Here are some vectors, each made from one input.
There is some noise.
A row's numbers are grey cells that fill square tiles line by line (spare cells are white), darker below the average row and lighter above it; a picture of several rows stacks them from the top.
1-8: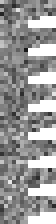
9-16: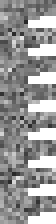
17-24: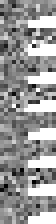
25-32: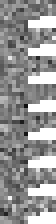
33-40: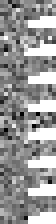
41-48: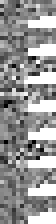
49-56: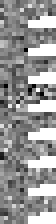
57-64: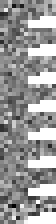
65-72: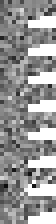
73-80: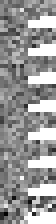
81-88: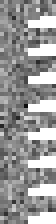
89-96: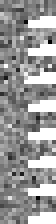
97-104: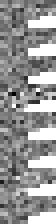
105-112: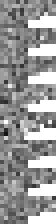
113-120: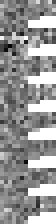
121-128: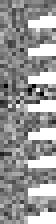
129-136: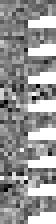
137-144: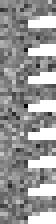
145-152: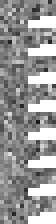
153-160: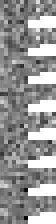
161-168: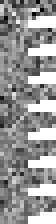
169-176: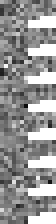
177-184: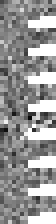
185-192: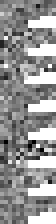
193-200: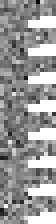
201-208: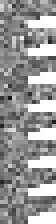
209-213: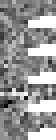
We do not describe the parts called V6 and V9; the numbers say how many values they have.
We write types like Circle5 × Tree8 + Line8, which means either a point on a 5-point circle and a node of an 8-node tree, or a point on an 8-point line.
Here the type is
(Bool × Bool × Bool + V9) × (Line4 + Tree8) + V6.
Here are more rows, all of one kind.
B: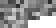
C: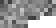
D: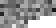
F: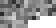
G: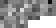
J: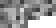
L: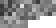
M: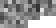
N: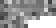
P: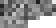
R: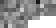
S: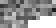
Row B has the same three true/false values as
G and J.
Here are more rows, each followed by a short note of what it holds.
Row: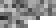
a node of an 8-node tree and a value of V9
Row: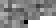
a point on a 4-point line and three true/false values
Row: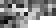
a value of V6
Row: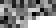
a value of V6
